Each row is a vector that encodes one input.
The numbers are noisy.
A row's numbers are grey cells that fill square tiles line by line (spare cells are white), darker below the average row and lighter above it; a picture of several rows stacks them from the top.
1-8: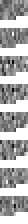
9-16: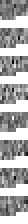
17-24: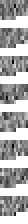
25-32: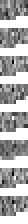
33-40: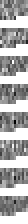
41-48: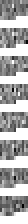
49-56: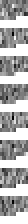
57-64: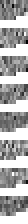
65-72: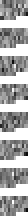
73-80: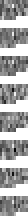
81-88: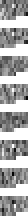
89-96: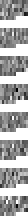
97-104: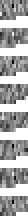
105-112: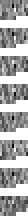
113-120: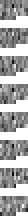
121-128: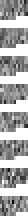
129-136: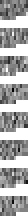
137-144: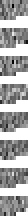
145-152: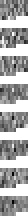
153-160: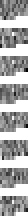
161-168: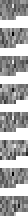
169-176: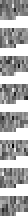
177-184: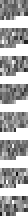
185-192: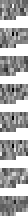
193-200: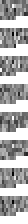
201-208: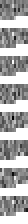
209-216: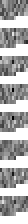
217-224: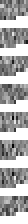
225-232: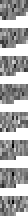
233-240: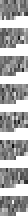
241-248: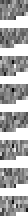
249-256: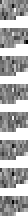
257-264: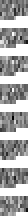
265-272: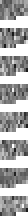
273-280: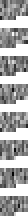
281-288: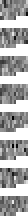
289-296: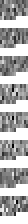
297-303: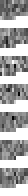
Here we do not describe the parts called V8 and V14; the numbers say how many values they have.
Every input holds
four true/false values, together with either a point on a 7-point line, or a value of V8 and a value of V14.
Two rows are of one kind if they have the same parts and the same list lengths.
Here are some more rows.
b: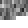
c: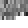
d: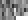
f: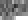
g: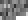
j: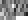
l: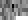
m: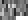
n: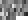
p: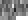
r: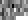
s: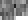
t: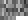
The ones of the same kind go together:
b, d, f, g, l, p, r, s
c, j, m, n, t

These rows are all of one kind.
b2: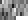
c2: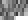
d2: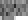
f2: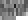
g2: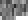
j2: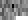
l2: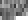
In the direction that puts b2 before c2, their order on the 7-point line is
b2, l2, g2, f2, d2, j2, c2.
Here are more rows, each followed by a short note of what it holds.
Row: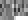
a point on a 7-point line and four true/false values
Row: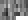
four true/false values, a value of V8 and a value of V14
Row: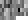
a point on a 7-point line and four true/false values
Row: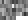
four true/false values, a value of V8 and a value of V14
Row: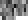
a point on a 7-point line and four true/false values
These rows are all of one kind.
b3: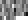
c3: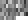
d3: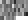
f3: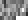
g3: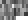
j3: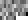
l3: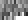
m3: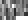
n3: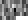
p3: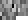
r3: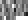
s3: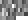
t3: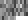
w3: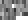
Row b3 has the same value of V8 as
c3, p3 and t3.
